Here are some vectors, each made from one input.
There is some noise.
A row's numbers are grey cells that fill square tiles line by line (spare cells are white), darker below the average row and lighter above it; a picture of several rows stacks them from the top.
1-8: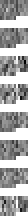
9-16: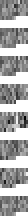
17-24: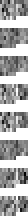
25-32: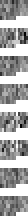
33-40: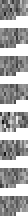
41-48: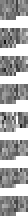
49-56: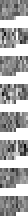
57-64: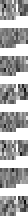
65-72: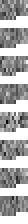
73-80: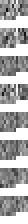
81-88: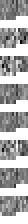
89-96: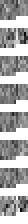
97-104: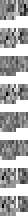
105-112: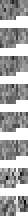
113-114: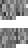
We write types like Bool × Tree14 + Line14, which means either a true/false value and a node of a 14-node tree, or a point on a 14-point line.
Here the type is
Line4 × (Tree8 + Unit) + Line7.
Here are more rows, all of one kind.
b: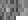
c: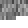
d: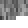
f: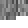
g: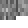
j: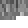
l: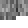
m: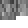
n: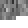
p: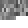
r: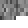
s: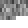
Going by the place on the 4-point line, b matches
g, l and r.
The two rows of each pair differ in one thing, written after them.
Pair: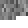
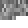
the place on the 4-point line
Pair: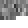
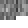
the node of the tree
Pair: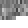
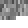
the node of the tree
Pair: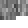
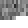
the place on the 4-point line
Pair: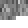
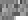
the node of the tree
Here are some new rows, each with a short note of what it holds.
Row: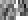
a point on a 7-point line
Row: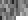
a point on a 4-point line and a node of an 8-node tree
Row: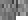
a point on a 4-point line and a node of an 8-node tree
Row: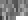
a point on a 4-point line and a node of an 8-node tree
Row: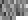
a point on a 4-point line
